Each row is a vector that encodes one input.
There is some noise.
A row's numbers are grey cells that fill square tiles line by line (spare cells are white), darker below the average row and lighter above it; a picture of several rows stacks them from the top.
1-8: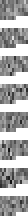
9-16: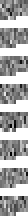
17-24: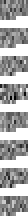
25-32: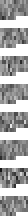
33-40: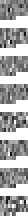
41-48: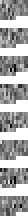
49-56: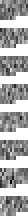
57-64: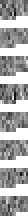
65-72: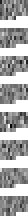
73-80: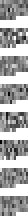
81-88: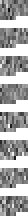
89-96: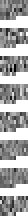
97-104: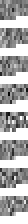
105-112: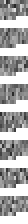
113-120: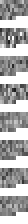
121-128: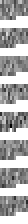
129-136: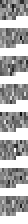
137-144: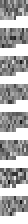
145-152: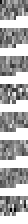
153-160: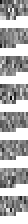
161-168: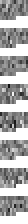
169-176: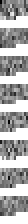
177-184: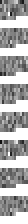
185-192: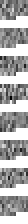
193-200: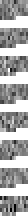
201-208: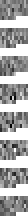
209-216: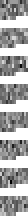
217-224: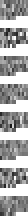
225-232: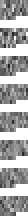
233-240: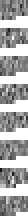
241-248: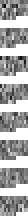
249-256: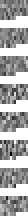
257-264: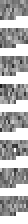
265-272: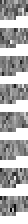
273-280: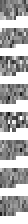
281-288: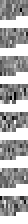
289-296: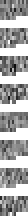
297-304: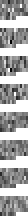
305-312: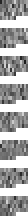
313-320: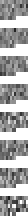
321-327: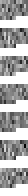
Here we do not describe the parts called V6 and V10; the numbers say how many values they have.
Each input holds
a point on each of two 13-point lines, together with either one of 9 labels, a true/false value and a value of V10, or a value of V6.
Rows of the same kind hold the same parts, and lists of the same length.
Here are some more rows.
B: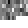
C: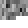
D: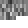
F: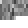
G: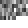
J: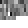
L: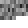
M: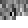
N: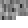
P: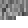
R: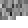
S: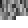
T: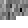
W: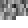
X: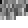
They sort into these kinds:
B, C, D, F, L, N, P, T
G, J, M, R, S, W, X

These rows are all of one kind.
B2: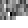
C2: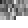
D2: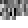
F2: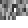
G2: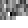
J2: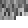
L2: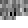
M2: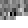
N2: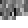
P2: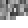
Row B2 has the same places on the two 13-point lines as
G2, M2 and P2.
